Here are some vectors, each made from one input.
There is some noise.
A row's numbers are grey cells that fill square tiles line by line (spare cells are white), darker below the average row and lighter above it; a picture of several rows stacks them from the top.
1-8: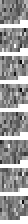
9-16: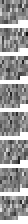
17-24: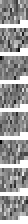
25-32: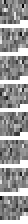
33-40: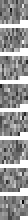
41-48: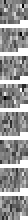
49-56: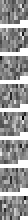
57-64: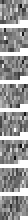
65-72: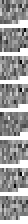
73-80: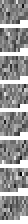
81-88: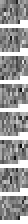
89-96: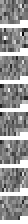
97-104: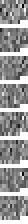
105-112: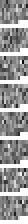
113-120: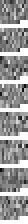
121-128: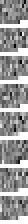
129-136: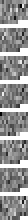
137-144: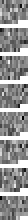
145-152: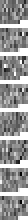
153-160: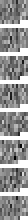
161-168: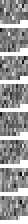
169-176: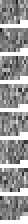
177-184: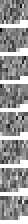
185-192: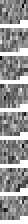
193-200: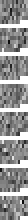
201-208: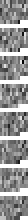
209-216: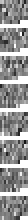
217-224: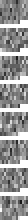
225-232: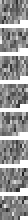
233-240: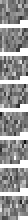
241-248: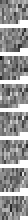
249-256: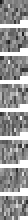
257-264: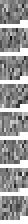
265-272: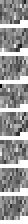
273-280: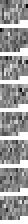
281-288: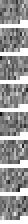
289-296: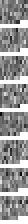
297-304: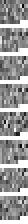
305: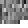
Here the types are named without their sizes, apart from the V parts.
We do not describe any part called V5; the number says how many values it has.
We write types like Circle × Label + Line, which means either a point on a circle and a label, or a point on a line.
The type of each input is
Bool × Bool × Bool × Bool + List(V5) × Tree.
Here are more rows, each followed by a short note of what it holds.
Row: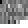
a node of a tree, together with the empty list
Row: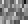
a node of a tree, together with a list of one item
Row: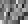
a node of a tree, together with a list of two items
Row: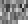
four true/false values
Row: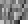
a node of a tree, together with a list of two items
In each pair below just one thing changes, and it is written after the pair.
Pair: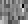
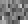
the node of the tree
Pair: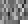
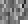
the value of V5 in item 2 of the list
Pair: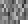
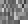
the value of V5 in item 1 of the list
